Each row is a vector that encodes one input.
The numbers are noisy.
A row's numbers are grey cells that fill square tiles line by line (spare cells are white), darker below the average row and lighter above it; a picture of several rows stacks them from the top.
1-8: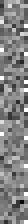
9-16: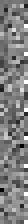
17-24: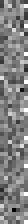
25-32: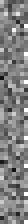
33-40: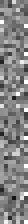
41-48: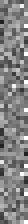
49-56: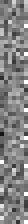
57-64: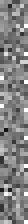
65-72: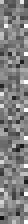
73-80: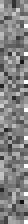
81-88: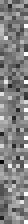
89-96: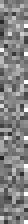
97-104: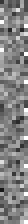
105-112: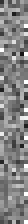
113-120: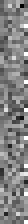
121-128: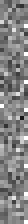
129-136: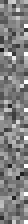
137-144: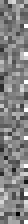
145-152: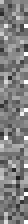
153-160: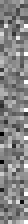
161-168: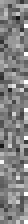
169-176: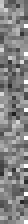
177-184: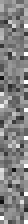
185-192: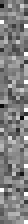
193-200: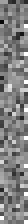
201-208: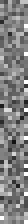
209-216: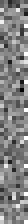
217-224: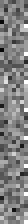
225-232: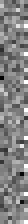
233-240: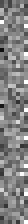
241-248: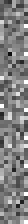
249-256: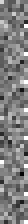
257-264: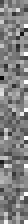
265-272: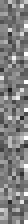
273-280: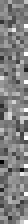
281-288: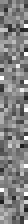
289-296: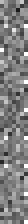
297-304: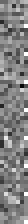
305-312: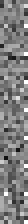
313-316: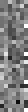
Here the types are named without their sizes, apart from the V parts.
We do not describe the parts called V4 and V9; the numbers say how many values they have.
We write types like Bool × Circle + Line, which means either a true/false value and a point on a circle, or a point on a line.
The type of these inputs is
Label × (Label + Line × V4) × V9.
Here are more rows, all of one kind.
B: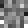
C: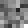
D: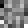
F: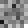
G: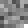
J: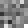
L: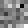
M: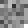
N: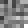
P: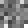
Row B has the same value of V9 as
C, D, N and P.
